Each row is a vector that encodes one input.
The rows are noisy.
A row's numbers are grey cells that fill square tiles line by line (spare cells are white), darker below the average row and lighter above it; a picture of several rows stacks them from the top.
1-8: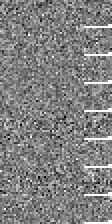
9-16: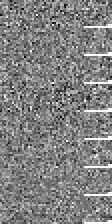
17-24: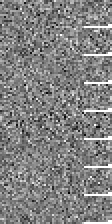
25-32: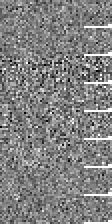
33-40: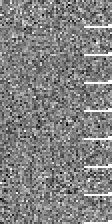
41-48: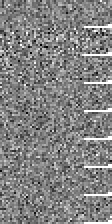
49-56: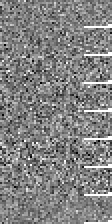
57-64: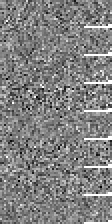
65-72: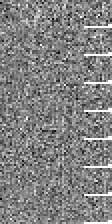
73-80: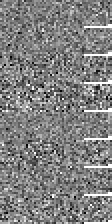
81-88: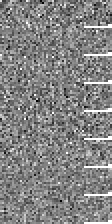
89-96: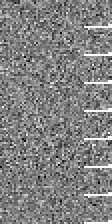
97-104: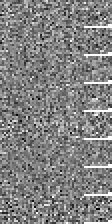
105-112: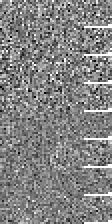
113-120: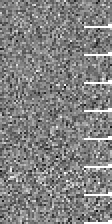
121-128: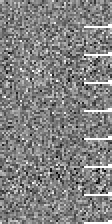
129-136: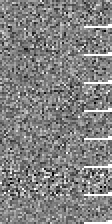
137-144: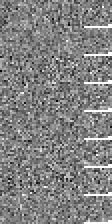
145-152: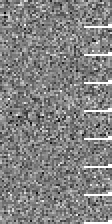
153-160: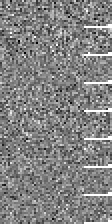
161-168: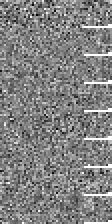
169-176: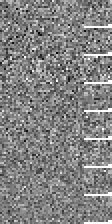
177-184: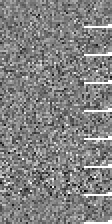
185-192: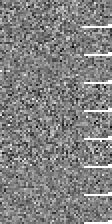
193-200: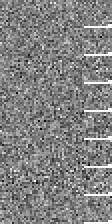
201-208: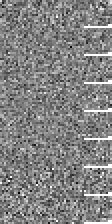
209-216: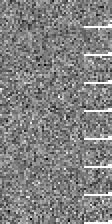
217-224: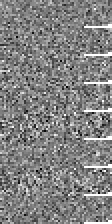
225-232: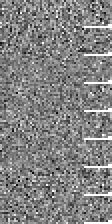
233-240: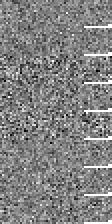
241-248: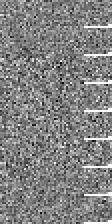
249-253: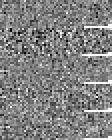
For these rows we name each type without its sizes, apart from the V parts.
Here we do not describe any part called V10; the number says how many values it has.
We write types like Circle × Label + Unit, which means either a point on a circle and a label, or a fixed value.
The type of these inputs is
(Circle + Label) × Line × V10.
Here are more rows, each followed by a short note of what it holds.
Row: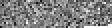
a point on a circle, a point on a line and a value of V10
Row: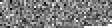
a label, a point on a line and a value of V10
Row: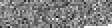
a label, a point on a line and a value of V10
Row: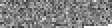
a point on a circle, a point on a line and a value of V10
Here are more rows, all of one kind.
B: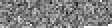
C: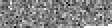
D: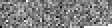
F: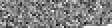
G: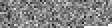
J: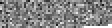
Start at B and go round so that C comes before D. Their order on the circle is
B, G, C, D, F, J.
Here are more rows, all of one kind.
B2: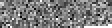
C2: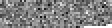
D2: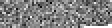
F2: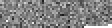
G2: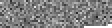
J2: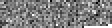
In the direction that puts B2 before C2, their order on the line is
B2, F2, G2, D2, J2, C2.
